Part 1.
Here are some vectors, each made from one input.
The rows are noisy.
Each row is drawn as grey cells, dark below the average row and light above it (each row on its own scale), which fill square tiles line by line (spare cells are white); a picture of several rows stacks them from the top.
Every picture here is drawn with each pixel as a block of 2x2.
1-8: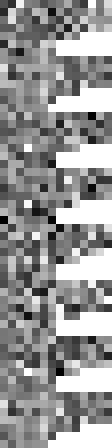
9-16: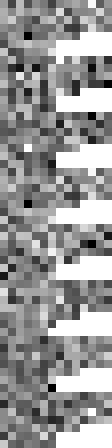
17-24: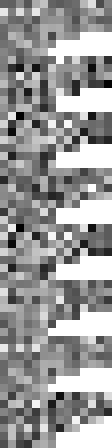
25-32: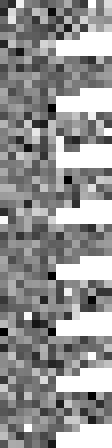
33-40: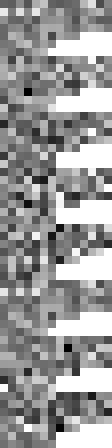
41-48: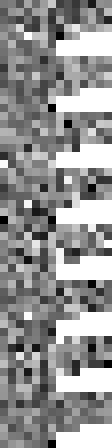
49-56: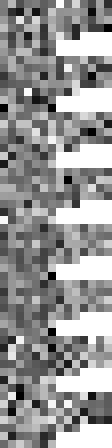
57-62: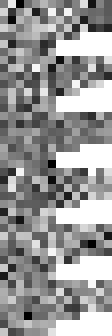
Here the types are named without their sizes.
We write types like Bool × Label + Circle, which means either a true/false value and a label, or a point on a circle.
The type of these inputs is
Bool × Bool × Bool × Bool.
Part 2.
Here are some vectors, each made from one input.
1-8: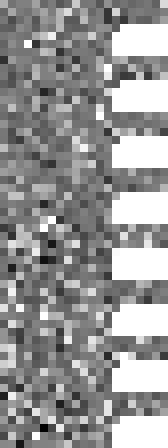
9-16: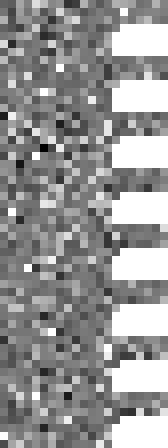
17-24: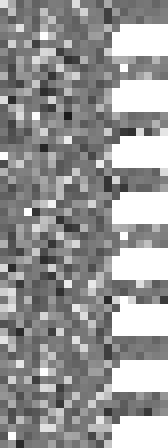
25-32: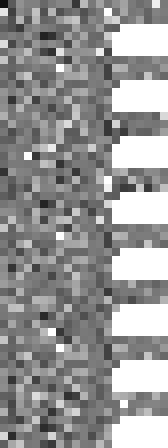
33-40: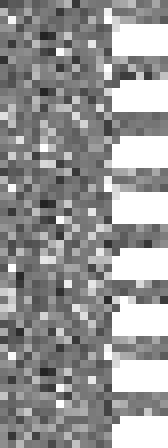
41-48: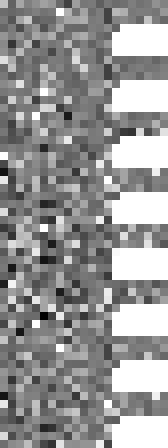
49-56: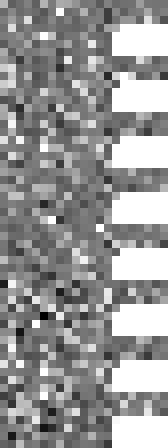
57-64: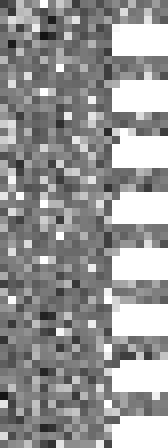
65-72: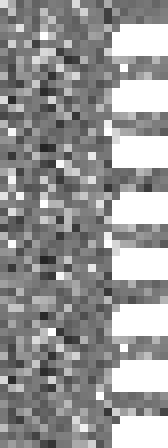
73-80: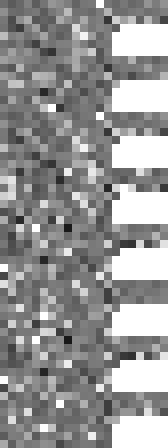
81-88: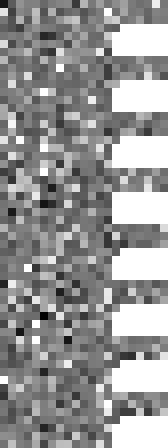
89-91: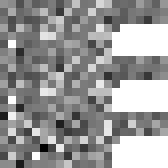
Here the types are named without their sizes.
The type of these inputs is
Bool × Bool × Bool × Bool.
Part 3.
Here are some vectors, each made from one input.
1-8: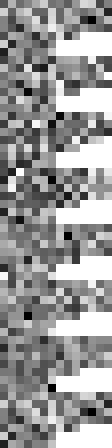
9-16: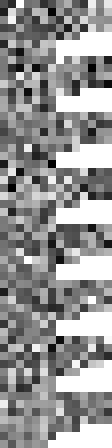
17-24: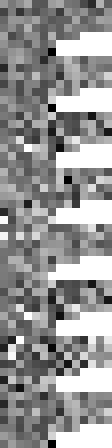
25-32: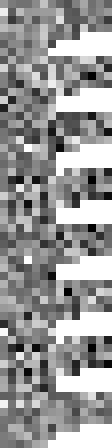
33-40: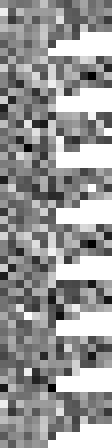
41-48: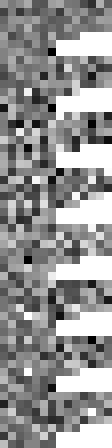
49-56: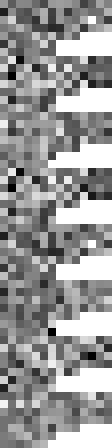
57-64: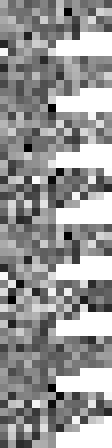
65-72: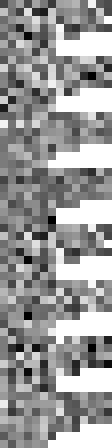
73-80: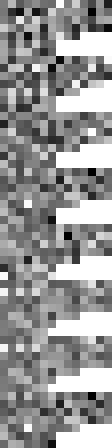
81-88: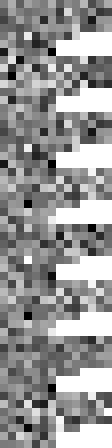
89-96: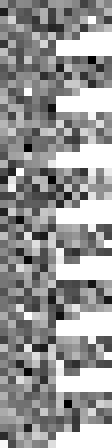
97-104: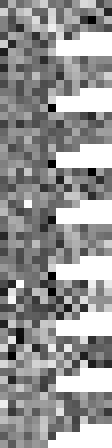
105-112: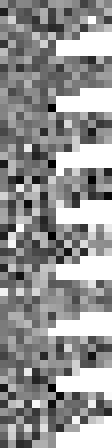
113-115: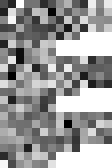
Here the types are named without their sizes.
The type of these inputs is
Bool × Bool × Bool × Bool.
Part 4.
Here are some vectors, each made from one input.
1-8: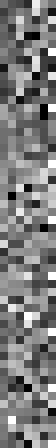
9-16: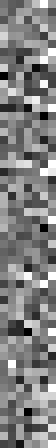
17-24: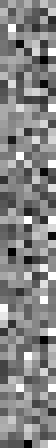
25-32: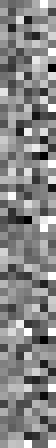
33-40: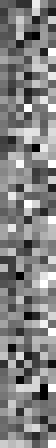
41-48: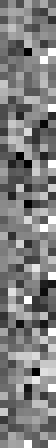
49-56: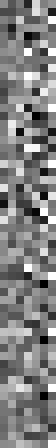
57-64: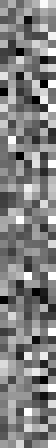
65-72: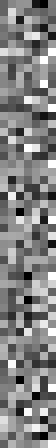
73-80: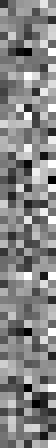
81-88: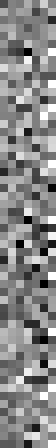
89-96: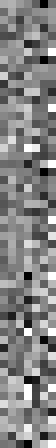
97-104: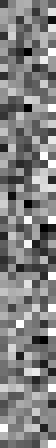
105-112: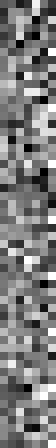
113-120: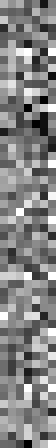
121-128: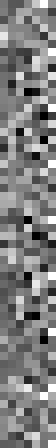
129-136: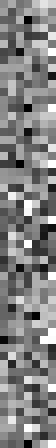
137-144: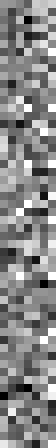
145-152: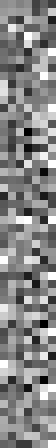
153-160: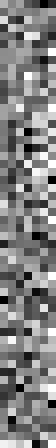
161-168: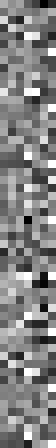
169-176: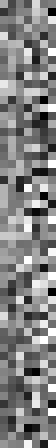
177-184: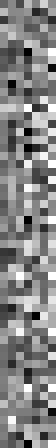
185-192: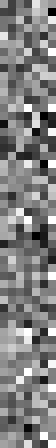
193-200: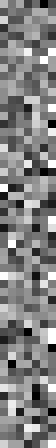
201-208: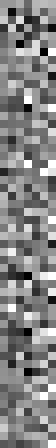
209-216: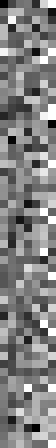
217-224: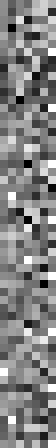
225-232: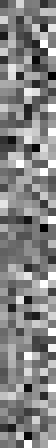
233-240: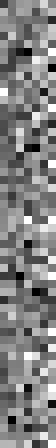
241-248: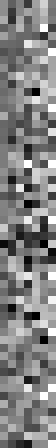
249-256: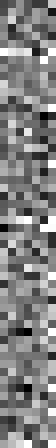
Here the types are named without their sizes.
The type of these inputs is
Label.
